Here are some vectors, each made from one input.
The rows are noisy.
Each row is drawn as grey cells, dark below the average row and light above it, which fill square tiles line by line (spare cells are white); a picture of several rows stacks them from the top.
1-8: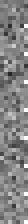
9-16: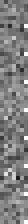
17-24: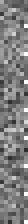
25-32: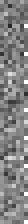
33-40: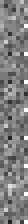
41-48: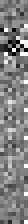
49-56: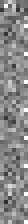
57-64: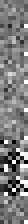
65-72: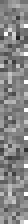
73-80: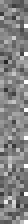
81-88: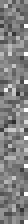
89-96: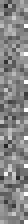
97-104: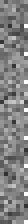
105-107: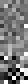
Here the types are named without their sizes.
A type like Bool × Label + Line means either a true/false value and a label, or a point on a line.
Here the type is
Bool × Tree + Unit.
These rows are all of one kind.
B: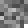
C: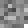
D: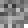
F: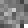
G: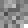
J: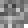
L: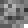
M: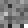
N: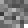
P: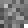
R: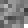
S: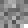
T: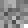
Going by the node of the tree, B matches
D, J and N.
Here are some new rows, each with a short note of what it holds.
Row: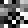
a fixed value
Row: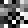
a fixed value
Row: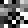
a fixed value
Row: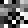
a fixed value
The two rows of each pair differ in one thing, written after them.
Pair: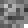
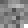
the true/false value
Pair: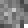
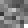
the node of the tree
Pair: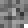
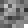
the node of the tree
